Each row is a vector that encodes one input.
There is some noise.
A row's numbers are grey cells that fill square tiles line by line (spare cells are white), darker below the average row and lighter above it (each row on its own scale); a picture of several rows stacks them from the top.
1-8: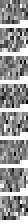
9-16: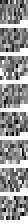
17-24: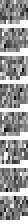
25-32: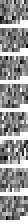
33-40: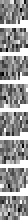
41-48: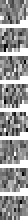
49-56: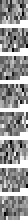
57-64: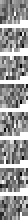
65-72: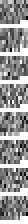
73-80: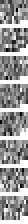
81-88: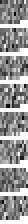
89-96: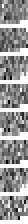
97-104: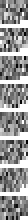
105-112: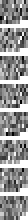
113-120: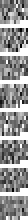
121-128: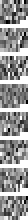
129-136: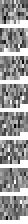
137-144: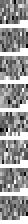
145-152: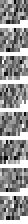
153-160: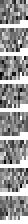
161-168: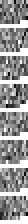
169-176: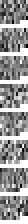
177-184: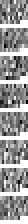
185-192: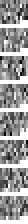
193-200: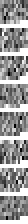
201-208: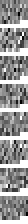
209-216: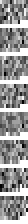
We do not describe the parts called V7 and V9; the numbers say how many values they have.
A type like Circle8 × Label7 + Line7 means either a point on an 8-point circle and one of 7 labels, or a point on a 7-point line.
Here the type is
Bool × Bool × Bool × Bool × V9 + (Line4 + V7) × Tree8.
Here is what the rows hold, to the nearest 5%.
About 45% of them hold a node of an 8-node tree, together with either a point on a 4-point line, or a value of V7. The rest hold four true/false values and a value of V9.
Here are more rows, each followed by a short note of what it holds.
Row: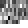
a point on a 4-point line and a node of an 8-node tree
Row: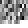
four true/false values and a value of V9
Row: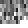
four true/false values and a value of V9
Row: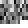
a node of an 8-node tree and a value of V7
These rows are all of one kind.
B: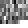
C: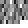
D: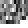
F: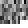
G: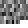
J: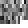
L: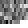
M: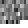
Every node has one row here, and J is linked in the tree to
B and F.
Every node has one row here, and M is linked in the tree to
B and G.
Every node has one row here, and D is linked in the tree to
F.
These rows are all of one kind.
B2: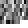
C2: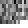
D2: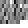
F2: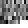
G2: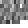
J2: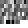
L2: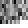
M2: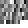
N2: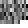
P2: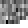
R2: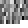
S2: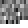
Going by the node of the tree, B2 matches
J2 and M2.
